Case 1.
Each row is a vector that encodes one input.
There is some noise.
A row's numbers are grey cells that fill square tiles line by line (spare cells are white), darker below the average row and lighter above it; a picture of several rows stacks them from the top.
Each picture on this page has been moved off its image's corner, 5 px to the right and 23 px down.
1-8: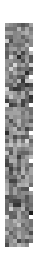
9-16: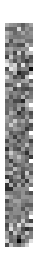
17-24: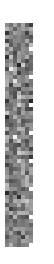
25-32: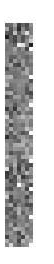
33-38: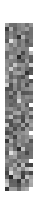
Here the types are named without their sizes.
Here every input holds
a node of a tree.
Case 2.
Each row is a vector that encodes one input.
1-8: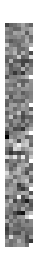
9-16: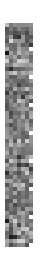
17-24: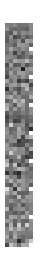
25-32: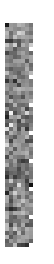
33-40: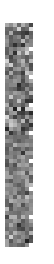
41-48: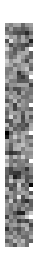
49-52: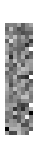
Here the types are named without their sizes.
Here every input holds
a node of a tree.
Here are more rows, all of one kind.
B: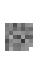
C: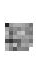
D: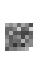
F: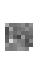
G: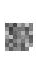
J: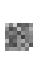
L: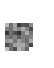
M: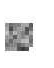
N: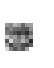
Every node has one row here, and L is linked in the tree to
F.
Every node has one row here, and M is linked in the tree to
G.
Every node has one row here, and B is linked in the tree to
F, G and J.
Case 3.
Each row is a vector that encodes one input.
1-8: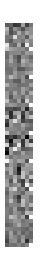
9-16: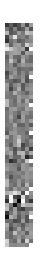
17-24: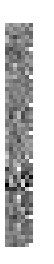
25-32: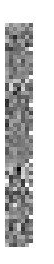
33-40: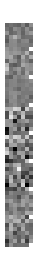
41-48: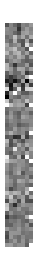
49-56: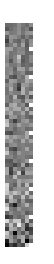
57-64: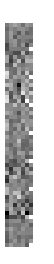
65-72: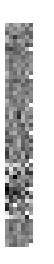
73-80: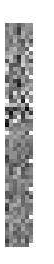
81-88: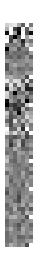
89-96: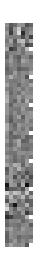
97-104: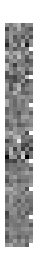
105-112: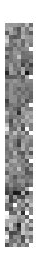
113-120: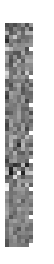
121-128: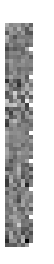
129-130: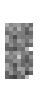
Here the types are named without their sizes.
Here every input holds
a point on a line.
